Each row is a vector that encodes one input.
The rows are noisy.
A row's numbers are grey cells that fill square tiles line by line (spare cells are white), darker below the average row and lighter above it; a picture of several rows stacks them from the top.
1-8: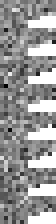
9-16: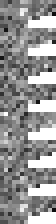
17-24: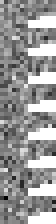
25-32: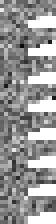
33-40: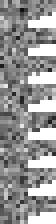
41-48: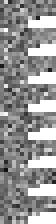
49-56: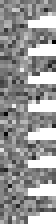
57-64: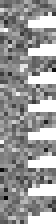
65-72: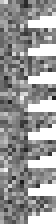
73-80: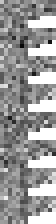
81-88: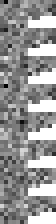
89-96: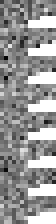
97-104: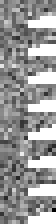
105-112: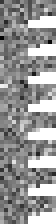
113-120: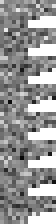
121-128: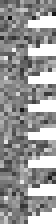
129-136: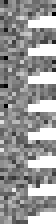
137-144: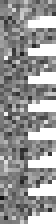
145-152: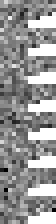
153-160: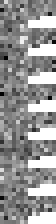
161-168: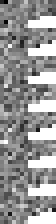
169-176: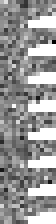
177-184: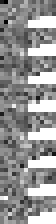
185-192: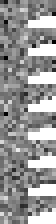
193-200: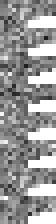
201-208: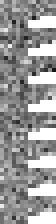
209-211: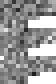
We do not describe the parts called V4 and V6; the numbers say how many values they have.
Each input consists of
three true/false values, together with either one of 7 labels, a value of V4 and a value of V6, or one of 8 labels.
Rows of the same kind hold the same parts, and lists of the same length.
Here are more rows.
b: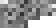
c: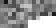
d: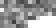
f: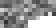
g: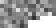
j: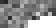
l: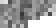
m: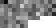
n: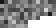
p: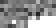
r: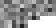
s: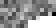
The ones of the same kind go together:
b, d, g, l, r
c, f, j, m, n, p, s

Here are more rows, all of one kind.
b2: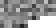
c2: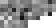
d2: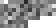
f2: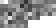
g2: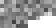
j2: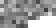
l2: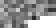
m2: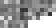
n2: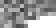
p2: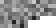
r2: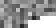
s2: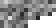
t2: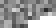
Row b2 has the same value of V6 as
g2, j2, n2 and r2.
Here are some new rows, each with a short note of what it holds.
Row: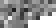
one of 7 labels, three true/false values, a value of V4 and a value of V6
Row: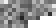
one of 7 labels, three true/false values, a value of V4 and a value of V6
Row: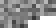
one of 7 labels, three true/false values, a value of V4 and a value of V6
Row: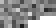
one of 7 labels, three true/false values, a value of V4 and a value of V6
